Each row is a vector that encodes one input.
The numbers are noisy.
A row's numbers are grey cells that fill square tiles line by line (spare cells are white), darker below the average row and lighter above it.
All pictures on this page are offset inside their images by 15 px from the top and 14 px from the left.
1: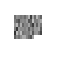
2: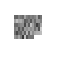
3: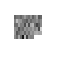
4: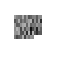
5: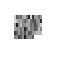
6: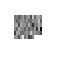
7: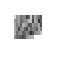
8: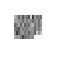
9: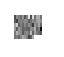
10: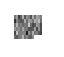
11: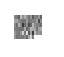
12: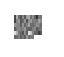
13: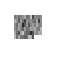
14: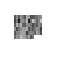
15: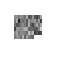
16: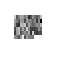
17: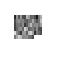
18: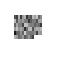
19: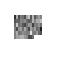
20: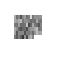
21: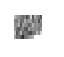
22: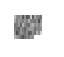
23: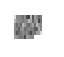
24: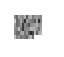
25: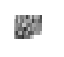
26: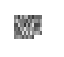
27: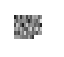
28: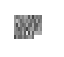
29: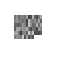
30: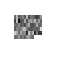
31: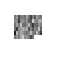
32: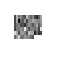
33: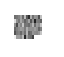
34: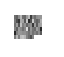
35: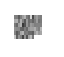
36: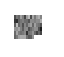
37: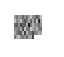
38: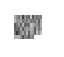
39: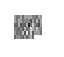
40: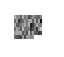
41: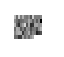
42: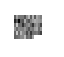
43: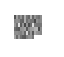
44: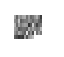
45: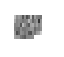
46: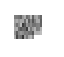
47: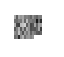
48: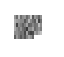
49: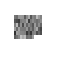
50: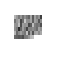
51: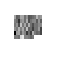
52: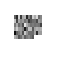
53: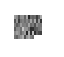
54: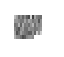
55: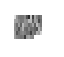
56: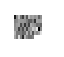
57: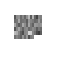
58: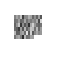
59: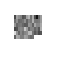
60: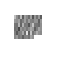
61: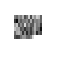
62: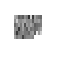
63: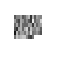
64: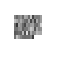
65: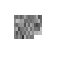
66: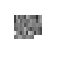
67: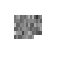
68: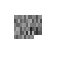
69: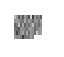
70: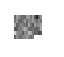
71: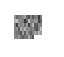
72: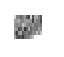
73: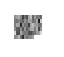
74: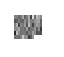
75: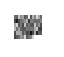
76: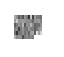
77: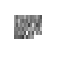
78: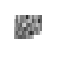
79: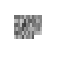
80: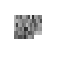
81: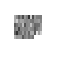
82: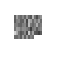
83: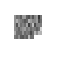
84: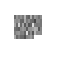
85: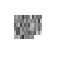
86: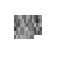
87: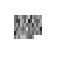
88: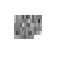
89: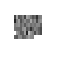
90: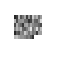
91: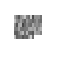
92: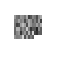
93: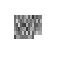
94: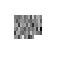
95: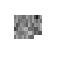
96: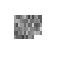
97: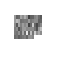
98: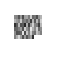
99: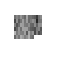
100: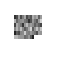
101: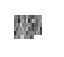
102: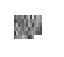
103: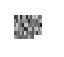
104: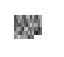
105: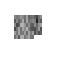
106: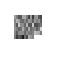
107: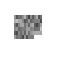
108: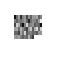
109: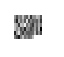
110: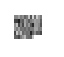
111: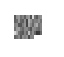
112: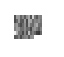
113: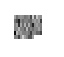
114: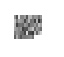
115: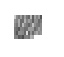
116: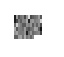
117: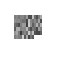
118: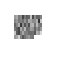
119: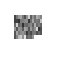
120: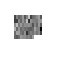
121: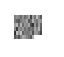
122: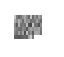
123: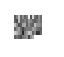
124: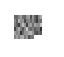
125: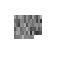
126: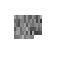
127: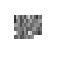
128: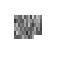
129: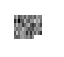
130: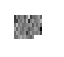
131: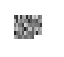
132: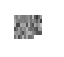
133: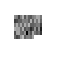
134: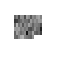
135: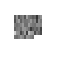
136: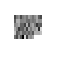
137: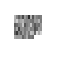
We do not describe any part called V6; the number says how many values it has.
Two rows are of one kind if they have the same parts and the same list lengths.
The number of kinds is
3.
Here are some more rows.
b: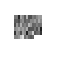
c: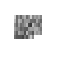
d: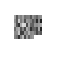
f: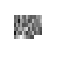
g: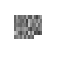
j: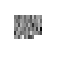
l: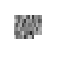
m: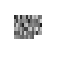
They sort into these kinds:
b, d, f, g, j
c, l
m

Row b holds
four true/false values.
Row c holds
a node of a 12-node tree and a value of V6.
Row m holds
a fixed value.
